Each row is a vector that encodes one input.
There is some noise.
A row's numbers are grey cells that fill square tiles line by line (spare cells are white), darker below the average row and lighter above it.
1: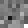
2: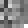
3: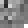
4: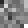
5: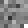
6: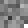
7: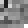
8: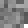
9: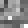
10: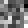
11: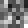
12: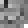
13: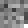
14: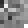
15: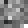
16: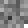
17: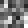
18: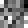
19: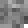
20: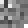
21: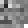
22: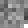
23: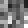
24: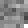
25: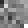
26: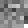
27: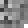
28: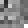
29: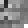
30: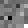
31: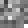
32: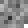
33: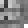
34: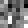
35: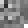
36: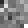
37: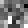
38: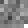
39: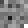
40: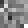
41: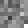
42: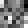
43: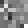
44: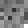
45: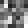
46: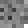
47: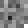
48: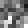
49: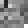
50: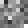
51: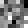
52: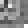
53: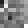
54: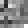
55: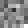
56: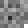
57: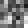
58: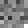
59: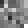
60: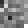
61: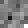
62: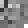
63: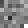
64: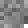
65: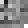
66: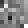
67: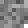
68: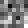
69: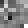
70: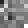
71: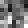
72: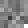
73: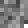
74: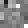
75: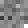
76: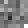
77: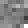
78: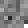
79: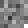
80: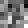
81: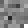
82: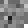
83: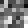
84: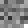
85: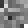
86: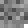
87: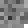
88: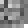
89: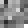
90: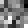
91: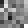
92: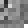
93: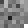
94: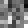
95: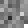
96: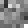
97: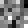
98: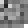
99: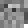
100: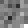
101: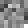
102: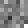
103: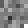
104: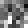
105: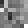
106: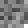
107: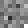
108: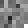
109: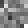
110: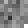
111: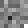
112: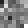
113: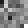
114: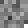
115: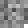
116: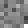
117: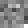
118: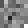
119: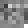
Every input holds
a point on a 10-point line and a true/false value.
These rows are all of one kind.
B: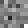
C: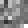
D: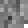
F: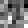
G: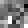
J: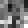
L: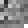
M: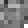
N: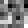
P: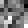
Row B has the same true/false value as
C, D, L and M.
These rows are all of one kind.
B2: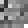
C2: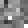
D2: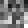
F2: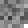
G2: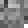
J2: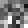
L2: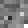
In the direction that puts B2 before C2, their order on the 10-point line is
D2, L2, F2, J2, G2, B2, C2.
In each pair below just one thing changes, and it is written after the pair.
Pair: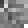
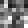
the true/false value
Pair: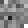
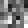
the true/false value
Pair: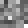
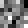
the true/false value
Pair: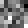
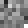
the true/false value
